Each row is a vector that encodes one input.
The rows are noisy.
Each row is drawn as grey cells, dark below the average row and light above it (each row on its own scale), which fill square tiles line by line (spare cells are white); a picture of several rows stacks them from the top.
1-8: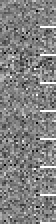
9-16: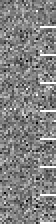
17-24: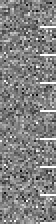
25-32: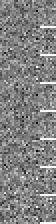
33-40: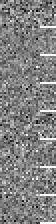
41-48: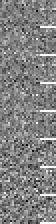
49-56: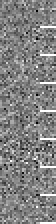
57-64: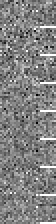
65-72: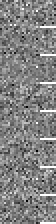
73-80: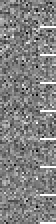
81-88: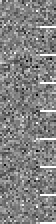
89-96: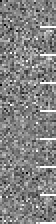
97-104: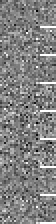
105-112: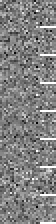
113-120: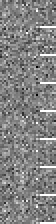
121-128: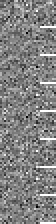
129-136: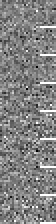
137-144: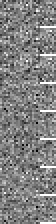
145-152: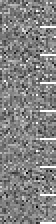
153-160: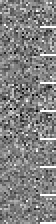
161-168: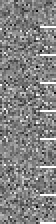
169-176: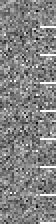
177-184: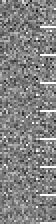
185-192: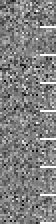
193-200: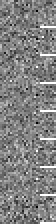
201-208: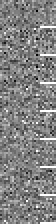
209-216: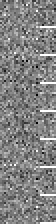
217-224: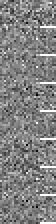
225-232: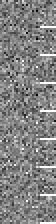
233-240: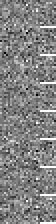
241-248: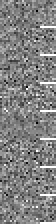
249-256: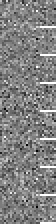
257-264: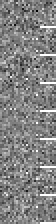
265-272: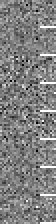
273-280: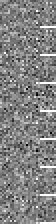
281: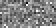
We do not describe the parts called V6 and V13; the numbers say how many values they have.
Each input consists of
a true/false value, together with either a value of V6 and a value of V13, or a list of up to two points on a 7-point line.
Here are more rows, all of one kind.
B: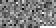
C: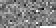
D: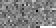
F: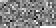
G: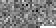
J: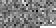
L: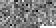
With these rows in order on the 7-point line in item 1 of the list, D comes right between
C and G.
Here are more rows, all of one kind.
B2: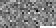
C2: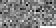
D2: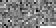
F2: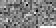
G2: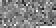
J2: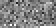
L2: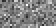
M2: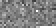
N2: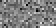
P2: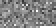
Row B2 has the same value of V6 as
M2, N2 and P2.
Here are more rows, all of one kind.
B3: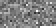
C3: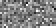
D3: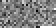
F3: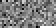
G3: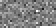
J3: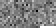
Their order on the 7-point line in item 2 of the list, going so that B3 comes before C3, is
D3, B3, J3, C3, F3, G3.
